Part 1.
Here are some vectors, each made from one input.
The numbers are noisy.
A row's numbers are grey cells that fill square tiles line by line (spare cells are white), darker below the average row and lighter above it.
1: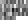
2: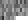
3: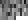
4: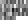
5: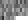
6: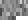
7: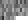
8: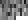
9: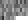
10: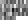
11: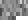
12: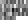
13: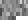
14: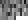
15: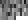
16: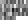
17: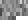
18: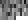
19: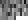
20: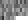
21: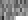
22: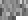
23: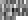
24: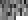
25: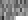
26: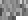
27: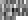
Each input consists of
a point on a 4-point line.
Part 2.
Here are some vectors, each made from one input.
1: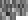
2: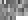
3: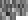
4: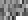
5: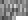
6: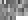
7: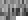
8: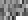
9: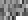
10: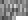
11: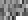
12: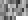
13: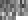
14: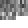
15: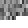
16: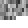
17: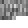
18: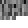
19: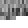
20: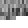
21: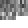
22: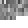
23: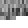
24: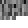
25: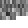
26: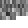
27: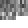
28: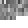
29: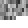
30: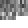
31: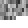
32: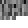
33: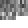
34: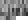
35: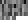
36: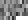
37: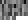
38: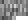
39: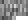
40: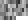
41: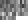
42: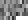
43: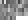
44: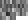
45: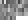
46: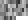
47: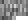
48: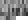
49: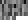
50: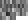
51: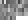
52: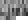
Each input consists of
a point on an 8-point circle.
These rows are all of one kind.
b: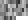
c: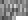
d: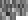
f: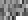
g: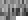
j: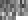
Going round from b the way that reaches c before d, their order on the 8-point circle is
b, c, g, f, d, j.
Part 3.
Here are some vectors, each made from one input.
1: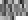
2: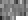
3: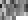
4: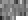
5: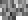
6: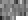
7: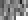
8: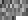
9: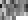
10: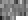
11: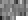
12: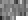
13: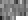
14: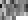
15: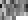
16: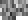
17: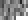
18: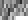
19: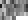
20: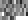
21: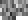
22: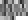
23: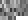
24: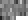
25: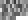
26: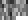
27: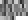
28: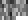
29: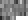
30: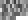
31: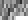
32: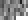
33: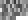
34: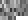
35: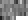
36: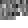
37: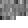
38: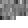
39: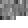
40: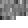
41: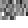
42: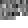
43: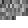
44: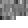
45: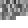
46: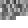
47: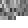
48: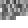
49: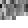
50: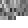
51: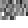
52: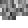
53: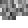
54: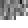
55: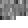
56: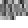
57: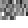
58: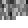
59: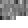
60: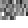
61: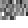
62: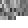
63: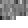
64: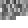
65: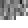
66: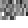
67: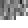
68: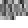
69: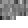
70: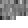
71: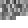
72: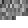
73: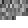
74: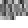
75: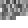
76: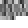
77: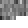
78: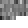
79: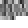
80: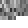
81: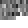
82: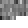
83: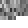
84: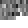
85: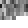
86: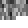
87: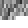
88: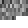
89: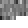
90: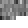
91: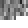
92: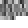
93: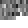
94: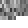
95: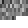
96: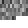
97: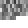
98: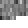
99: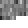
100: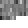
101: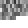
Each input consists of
one of 12 labels.
